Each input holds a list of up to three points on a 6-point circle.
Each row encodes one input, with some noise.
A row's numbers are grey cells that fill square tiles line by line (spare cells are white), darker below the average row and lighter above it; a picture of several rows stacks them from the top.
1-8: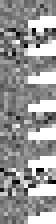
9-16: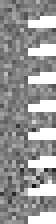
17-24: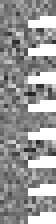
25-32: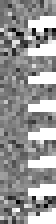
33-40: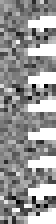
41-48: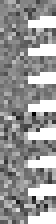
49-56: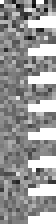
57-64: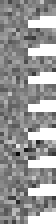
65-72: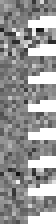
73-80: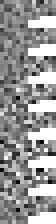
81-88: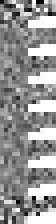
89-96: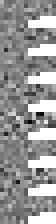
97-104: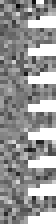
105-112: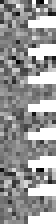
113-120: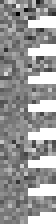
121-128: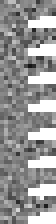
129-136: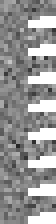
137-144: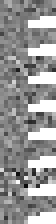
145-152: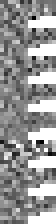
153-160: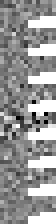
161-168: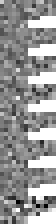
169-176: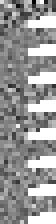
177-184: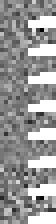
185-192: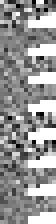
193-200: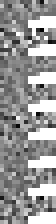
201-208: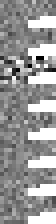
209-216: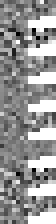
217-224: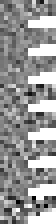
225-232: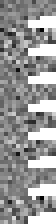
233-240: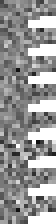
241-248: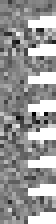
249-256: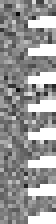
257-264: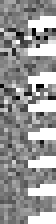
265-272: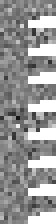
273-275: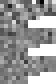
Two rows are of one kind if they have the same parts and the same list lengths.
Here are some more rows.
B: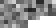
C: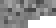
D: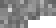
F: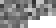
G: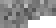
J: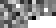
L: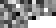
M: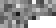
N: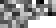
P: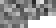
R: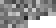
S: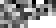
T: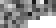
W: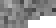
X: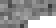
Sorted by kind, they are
B, C, G, T, W
D, N, X
F, M, P, R, S
J, L

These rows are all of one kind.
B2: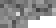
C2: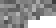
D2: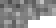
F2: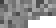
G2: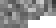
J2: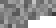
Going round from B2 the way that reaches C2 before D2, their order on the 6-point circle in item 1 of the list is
B2, C2, F2, G2, J2, D2.
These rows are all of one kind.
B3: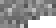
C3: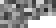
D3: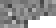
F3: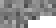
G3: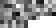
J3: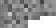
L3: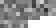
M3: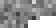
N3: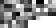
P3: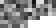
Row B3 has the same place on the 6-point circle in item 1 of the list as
C3, F3, G3 and P3.
